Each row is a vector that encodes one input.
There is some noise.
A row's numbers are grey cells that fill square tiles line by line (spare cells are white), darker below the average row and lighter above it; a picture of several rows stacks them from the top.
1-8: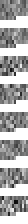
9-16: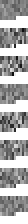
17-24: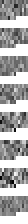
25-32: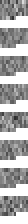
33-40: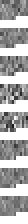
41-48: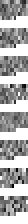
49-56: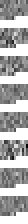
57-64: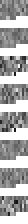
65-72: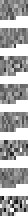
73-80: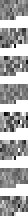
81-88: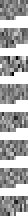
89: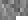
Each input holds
either a point on each of three 5-point lines, or three true/false values.
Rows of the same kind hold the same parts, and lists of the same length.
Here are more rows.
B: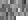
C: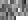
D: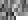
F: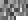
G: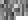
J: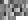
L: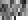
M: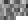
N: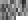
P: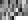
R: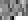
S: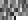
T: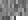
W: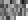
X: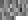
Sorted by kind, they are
B, C, D, G, J, L, N, P, R, W, X
F, M, S, T

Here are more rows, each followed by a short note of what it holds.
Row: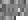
three true/false values
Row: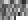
three true/false values
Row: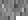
a point on each of three 5-point lines
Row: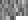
three true/false values
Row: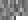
a point on each of three 5-point lines
